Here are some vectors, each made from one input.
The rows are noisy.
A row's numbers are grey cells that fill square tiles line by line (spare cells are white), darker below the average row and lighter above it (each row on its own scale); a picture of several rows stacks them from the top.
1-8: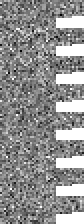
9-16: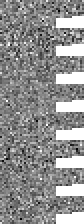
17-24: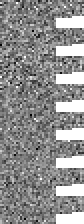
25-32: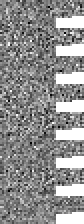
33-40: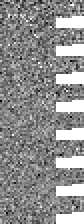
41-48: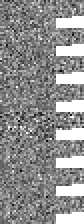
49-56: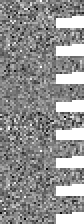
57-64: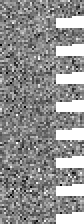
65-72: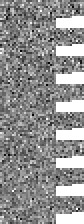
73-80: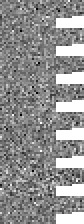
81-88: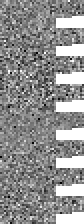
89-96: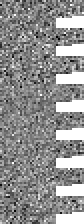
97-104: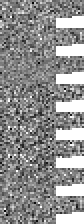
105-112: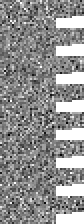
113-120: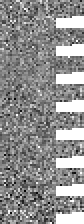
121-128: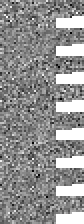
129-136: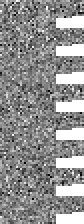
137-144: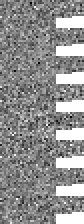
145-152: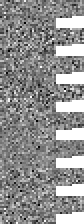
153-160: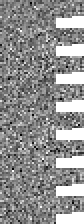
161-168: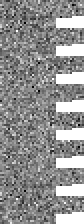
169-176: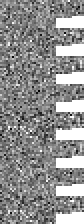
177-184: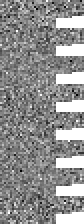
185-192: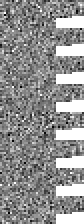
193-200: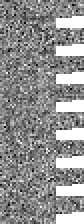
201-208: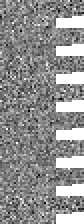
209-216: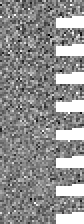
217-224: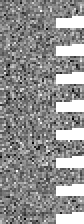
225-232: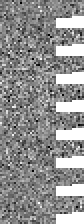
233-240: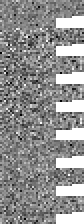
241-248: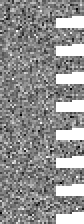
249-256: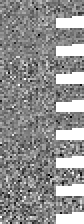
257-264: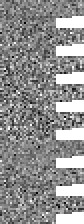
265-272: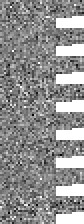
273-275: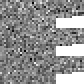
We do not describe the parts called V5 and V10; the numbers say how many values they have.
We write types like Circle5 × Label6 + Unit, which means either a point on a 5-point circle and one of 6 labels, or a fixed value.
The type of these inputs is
Label11 + Tree9 × (Tree9 + V5 × V10).
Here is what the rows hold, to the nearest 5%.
About 30% of them hold one of 11 labels. The rest hold a node of a 9-node tree, together with either a node of a 9-node tree, or a value of V5 and a value of V10.
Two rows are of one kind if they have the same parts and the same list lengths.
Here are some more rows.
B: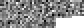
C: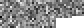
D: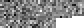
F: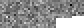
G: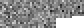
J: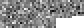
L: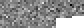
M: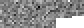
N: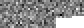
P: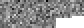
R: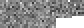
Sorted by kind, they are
B, N, P
C, F, G, J, L, M, R
D

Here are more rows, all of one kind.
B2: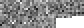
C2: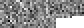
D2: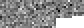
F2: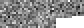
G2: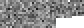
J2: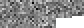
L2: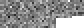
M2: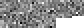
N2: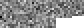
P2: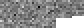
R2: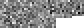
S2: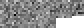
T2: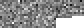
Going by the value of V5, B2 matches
C2 and T2.
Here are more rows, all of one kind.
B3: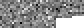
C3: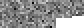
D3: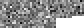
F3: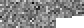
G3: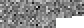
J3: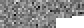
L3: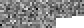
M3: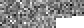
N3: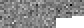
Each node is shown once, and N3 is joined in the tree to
B3.
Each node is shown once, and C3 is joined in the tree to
G3.
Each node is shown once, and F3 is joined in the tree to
G3.
